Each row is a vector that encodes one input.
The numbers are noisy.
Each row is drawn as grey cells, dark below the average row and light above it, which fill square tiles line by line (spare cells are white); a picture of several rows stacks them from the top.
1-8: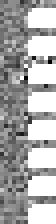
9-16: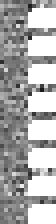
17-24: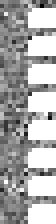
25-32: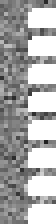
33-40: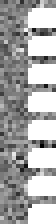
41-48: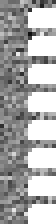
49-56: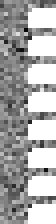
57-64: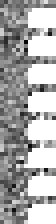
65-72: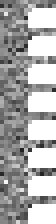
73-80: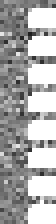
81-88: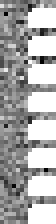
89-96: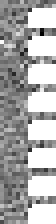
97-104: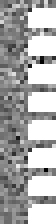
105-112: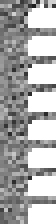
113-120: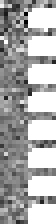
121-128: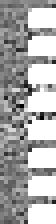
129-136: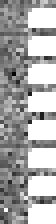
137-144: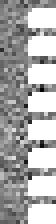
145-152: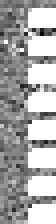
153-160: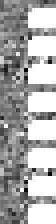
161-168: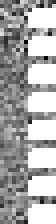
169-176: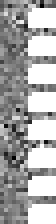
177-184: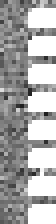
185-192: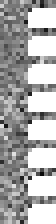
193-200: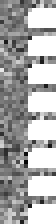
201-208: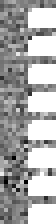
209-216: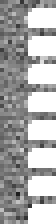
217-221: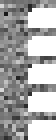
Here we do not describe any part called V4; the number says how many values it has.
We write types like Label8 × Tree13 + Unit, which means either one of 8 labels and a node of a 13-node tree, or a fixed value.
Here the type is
List2(Bool × V4).
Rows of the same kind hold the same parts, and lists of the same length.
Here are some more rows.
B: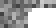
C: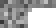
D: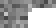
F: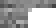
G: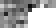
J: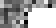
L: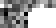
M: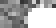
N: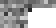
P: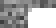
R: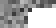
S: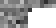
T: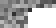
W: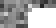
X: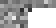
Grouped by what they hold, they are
B, C, G, M, N, X
D, F, P, R, S, T, W
J, L

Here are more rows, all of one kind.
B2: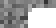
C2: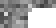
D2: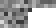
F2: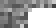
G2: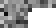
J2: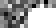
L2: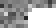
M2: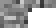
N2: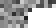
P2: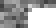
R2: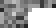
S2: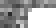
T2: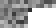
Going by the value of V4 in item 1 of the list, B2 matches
L2, M2, N2 and P2.
